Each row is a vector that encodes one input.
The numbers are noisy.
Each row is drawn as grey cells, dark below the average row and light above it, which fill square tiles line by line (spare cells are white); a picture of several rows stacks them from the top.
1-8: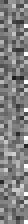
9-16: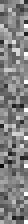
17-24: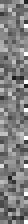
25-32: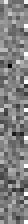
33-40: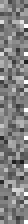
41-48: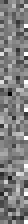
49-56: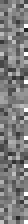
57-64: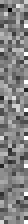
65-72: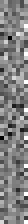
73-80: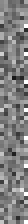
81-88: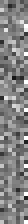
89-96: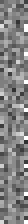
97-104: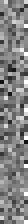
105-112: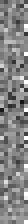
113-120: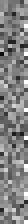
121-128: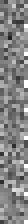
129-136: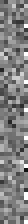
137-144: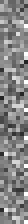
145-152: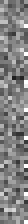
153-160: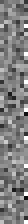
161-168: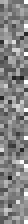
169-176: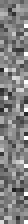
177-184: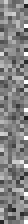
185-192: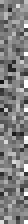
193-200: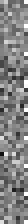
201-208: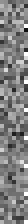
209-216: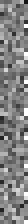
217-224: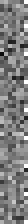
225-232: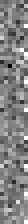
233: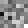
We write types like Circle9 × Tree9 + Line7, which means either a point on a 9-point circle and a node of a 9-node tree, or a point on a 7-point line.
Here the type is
(Bool × Circle10 + Unit) × Line13.
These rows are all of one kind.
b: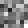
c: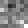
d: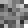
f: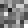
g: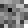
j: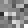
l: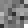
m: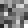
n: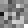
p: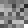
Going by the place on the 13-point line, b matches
d, f and g.
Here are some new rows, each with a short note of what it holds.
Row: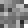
a point on a 10-point circle, a point on a 13-point line and a true/false value
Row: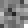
a point on a 10-point circle, a point on a 13-point line and a true/false value
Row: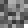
a point on a 13-point line
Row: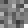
a point on a 13-point line
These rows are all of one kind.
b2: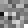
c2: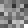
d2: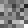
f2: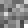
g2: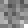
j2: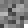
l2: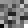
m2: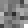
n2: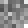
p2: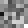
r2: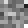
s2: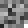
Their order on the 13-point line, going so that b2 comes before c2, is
b2, p2, d2, c2, r2, g2, n2, m2, f2, j2, s2, l2.
